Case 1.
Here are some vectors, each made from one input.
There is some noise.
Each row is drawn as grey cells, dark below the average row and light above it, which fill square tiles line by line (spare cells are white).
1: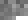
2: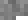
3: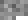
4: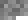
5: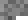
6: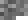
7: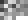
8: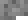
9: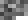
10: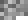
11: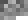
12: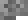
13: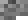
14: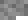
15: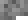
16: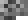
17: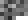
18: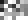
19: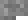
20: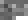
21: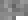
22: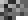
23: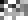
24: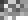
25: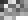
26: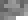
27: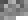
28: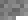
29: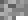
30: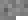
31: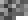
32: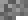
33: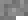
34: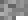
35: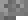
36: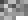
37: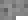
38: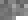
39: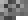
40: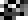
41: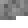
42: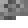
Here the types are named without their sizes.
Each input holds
a label and a true/false value.
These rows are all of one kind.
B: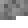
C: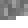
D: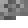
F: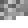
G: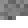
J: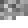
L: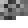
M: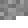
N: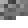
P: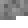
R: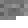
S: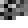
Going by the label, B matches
F, M and P.
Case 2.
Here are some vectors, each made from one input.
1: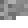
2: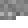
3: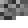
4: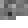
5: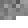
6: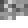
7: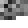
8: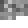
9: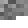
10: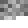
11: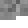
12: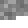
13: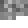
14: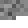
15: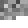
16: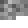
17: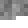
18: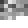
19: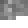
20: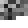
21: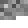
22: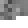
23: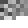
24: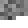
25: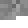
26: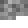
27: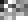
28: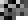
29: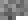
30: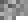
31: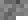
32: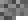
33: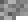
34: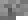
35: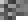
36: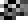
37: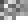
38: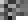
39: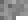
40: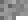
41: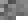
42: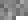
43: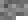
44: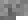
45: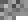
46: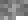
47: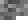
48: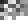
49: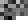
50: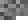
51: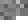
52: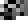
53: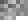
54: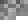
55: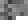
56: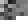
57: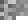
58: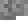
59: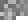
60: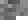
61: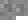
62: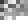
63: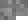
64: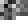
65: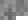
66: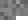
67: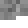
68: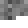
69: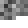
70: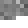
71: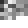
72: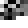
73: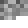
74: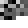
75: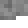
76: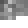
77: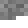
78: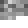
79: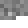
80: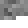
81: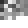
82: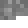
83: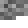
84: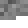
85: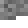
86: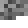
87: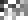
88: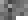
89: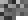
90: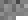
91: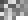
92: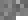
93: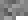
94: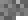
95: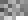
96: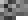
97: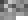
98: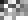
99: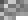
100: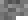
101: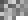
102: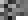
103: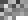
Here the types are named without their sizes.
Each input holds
a label, together with either a fixed value, or a node of a tree.
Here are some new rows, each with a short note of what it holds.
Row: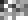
a label
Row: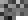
a label
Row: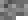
a label and a node of a tree
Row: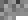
a label and a node of a tree
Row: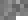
a label
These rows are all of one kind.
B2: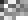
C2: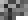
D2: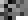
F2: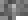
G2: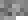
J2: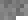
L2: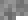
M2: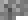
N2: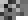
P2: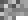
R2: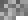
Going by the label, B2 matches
D2, F2, L2 and R2.
